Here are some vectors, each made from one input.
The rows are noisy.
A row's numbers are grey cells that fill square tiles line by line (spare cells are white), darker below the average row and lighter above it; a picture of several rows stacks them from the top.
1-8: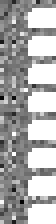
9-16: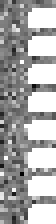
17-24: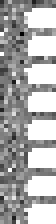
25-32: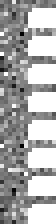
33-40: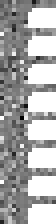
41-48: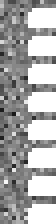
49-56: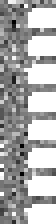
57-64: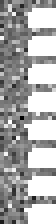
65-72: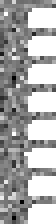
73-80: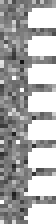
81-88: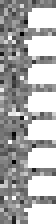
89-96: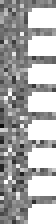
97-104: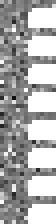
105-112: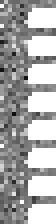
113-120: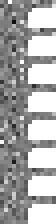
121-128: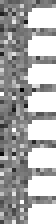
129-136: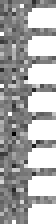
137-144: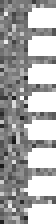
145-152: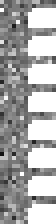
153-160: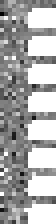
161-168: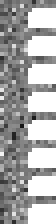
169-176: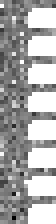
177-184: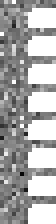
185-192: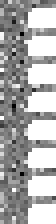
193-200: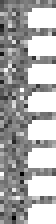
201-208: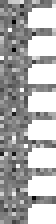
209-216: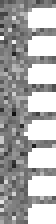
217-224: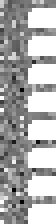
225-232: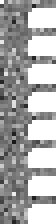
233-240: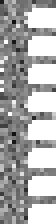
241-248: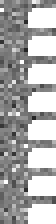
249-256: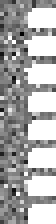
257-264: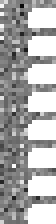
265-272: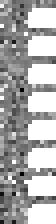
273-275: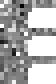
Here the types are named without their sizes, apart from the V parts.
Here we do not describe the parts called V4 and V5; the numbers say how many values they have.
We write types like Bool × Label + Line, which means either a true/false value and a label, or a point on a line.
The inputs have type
(Circle + V4) × Line × V5.
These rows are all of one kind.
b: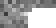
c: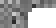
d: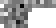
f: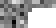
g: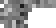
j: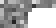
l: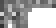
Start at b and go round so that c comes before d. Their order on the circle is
b, l, f, g, c, d, j.
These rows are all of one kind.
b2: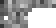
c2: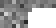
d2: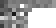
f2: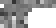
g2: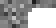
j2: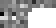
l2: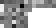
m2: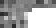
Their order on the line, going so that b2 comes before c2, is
m2, b2, d2, f2, j2, g2, c2, l2.
